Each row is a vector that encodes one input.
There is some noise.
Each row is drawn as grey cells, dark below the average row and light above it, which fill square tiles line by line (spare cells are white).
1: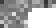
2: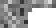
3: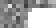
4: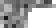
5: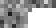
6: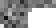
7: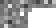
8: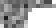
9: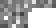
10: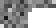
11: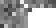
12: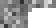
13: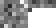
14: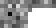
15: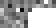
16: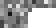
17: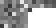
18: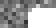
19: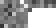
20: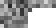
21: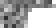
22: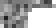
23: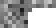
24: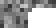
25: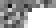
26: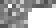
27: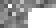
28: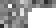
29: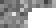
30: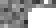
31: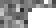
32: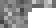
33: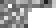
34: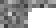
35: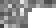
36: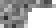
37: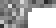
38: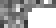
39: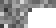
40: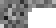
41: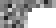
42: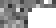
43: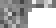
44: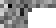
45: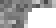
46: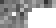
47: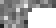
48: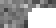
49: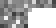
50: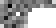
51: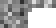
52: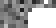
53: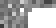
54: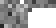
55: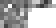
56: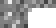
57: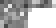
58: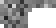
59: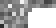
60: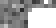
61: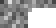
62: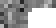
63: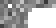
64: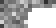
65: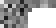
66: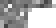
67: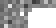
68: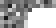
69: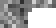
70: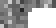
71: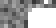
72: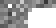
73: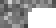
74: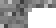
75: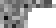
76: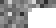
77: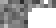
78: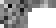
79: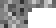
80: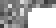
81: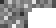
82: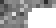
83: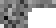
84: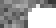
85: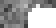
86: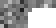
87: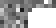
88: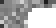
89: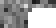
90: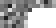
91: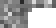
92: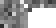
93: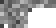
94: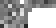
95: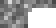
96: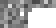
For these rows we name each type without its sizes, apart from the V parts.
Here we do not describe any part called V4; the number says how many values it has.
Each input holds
a point on a line, together with either a point on a line, or a value of V4.
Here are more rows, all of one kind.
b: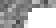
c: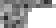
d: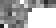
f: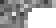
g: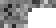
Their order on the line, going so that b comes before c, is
g, d, f, b, c.
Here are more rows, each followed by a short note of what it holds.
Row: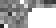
a point on a line and a value of V4
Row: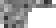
a point on a line and a value of V4
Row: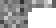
a point on each of two lines
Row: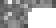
a point on each of two lines
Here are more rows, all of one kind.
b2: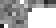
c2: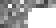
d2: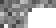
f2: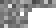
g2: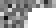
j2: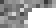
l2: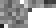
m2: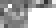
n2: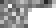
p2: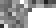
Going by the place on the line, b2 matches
l2 and p2.
